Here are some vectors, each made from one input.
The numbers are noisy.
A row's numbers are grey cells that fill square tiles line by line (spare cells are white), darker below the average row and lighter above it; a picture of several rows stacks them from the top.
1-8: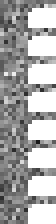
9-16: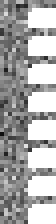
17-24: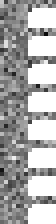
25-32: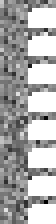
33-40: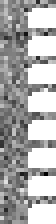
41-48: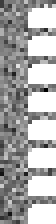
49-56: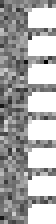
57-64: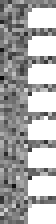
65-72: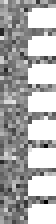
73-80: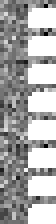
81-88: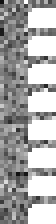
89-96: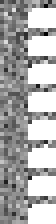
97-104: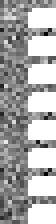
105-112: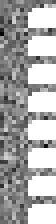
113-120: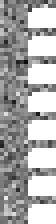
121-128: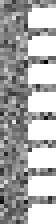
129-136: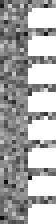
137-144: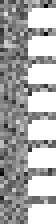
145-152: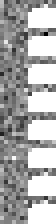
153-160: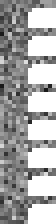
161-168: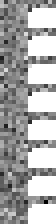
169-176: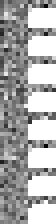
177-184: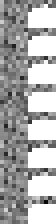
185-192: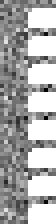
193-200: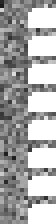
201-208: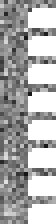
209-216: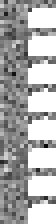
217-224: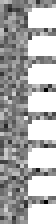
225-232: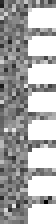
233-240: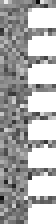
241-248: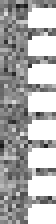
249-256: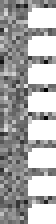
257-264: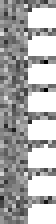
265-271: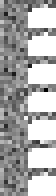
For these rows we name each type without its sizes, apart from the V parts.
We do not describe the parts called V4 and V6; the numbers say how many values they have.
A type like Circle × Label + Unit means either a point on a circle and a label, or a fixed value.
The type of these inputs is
Bool × Bool × Bool + (Circle + Tree) × V6 + V4.
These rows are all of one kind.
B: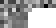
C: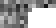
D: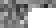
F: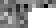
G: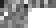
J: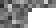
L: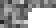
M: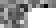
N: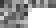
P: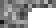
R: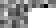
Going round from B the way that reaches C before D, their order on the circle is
B, F, C, J, D, M, L, N, G, P, R.
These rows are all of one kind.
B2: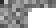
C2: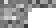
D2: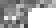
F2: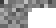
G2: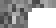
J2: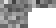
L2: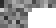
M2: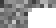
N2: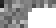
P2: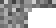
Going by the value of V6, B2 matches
F2, L2, M2 and N2.
